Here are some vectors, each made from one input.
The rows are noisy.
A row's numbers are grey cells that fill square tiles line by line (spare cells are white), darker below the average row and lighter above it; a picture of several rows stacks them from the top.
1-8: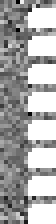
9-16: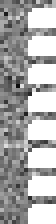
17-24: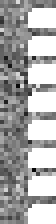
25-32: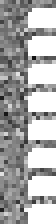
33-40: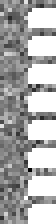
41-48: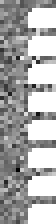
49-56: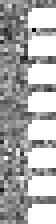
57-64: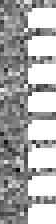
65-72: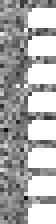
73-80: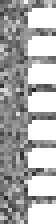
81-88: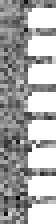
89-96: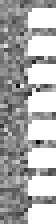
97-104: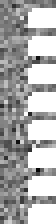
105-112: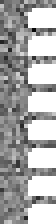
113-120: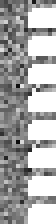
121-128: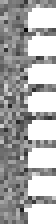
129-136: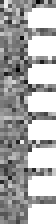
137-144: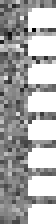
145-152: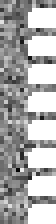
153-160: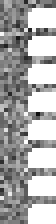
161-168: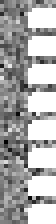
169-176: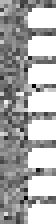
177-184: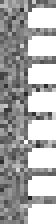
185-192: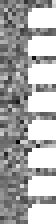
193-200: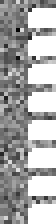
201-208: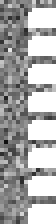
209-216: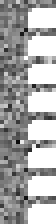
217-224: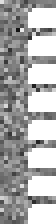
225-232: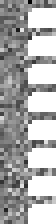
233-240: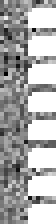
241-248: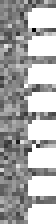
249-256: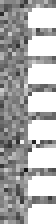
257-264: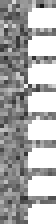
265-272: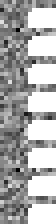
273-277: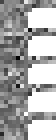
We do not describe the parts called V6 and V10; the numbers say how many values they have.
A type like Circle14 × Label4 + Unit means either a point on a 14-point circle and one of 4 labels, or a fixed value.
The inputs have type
Line7 + (Line11 + V10) × V6.
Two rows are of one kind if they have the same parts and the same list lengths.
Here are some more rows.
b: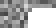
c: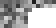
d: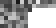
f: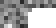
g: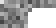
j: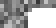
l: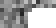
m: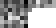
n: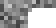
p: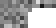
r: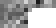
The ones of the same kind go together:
b, l, n, r
c, d, m
f, g, j, p

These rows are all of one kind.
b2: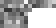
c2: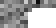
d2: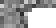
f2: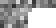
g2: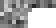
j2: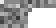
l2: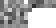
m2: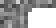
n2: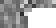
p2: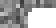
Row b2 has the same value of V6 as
d2, l2 and n2.
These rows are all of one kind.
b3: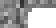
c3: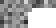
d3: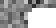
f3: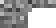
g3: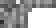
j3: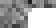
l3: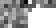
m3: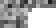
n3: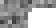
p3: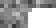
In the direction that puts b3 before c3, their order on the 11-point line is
l3, b3, m3, c3, g3, d3, p3, n3, j3, f3.
